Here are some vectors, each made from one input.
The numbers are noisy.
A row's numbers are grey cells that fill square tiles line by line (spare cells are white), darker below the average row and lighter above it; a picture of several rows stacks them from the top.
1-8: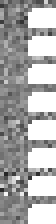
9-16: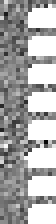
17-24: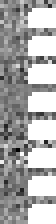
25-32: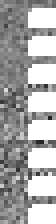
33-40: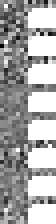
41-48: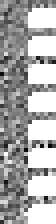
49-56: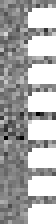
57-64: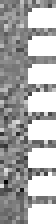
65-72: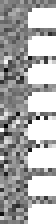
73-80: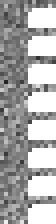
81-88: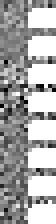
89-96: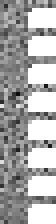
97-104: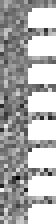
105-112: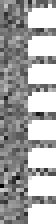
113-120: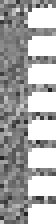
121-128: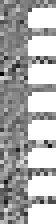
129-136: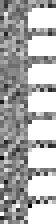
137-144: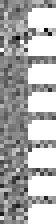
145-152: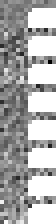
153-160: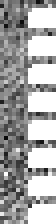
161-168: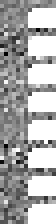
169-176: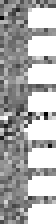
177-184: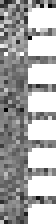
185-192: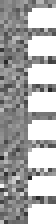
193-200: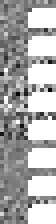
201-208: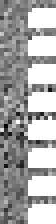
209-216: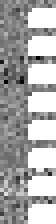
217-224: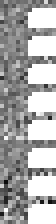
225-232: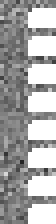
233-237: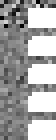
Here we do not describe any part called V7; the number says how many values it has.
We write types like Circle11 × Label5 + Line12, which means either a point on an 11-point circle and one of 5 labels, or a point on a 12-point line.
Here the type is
Bool × (Line8 + V7) + Line10.
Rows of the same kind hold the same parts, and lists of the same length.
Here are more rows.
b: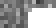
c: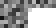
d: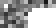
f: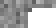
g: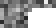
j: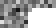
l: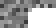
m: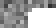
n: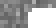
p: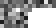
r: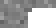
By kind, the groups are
b, d, n, p
c, m
f, g, j, l, r

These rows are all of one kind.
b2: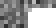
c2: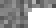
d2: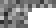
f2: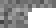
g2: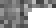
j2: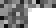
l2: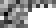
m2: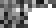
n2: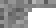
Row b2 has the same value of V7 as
m2 and n2.
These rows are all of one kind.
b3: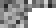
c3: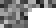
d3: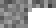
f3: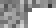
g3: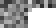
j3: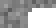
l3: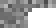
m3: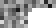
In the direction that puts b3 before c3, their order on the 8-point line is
l3, f3, d3, g3, b3, c3, j3, m3.
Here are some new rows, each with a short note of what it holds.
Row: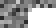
a point on a 10-point line
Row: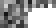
a true/false value and a value of V7
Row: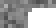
a point on an 8-point line and a true/false value
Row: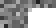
a point on an 8-point line and a true/false value
